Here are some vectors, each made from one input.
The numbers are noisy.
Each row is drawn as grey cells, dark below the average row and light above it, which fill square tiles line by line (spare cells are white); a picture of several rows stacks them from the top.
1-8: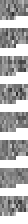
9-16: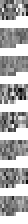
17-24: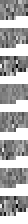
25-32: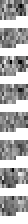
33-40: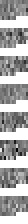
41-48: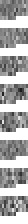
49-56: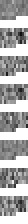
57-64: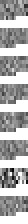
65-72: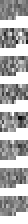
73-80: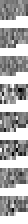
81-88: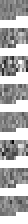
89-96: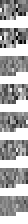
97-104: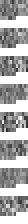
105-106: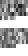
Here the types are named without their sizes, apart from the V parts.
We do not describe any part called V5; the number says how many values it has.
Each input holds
a list of items, each a point on a line and a value of V5.
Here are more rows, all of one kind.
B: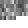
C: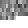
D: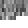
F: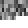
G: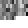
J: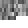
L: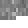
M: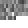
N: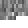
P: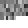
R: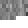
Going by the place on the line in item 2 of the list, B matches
C, G and J.
